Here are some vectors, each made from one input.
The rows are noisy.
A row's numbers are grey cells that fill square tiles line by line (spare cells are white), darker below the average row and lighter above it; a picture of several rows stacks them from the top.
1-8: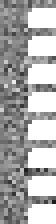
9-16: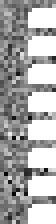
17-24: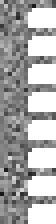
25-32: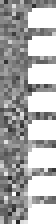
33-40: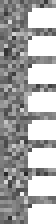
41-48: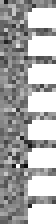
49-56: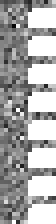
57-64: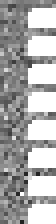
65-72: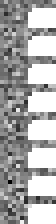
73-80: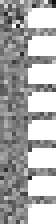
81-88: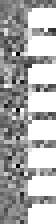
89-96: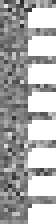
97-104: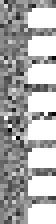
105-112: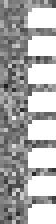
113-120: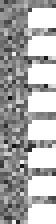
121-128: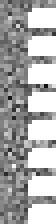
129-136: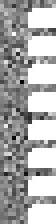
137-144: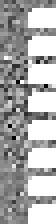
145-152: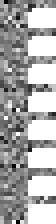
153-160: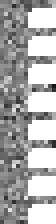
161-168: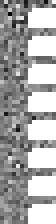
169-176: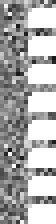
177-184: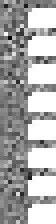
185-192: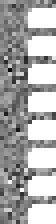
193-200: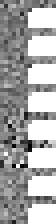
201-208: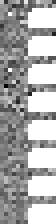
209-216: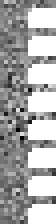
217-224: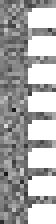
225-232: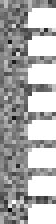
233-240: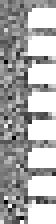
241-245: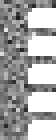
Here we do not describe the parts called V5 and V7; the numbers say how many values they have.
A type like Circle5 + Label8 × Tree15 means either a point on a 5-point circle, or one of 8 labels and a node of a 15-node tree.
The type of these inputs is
(Line10 + V5) × V7 + Tree10 × Tree10.
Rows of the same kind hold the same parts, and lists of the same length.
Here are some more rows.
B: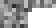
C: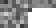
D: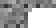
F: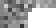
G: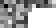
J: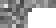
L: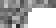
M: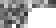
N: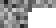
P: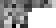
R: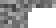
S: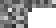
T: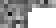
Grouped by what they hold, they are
B, D, G, N, P, R
C, S
F, J, L, M, T

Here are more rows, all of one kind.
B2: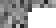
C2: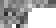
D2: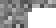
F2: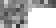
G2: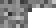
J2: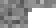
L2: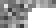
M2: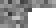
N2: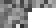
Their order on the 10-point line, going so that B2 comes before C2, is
J2, M2, N2, L2, G2, F2, D2, B2, C2.
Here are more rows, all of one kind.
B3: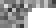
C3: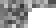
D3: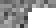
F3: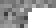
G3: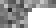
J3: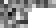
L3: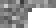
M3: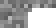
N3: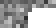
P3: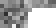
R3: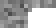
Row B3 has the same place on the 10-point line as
D3, F3, M3 and N3.
